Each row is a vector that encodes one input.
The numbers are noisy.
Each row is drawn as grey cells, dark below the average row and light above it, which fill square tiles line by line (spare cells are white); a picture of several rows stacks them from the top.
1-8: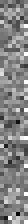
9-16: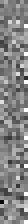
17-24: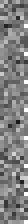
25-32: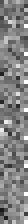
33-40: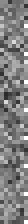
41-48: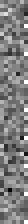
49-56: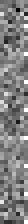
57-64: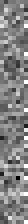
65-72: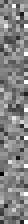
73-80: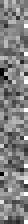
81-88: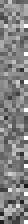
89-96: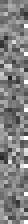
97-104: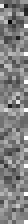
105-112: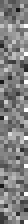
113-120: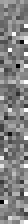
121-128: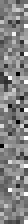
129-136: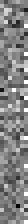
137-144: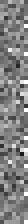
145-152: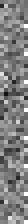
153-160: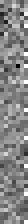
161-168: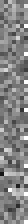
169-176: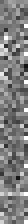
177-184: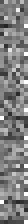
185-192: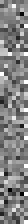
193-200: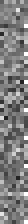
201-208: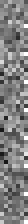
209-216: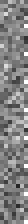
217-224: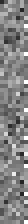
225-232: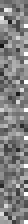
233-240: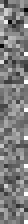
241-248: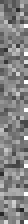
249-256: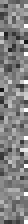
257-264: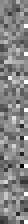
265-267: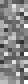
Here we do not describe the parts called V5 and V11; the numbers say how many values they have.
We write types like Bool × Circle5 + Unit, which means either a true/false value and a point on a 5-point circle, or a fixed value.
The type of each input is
Bool × List2(V5) + (Line9 + Tree10) × V11.
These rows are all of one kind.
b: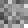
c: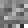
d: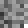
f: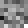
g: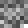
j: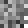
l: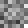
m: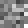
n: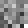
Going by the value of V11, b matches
j, l and n.
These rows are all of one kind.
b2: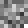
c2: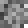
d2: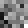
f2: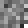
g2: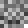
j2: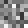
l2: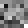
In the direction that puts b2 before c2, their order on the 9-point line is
f2, j2, b2, c2, d2, l2, g2.
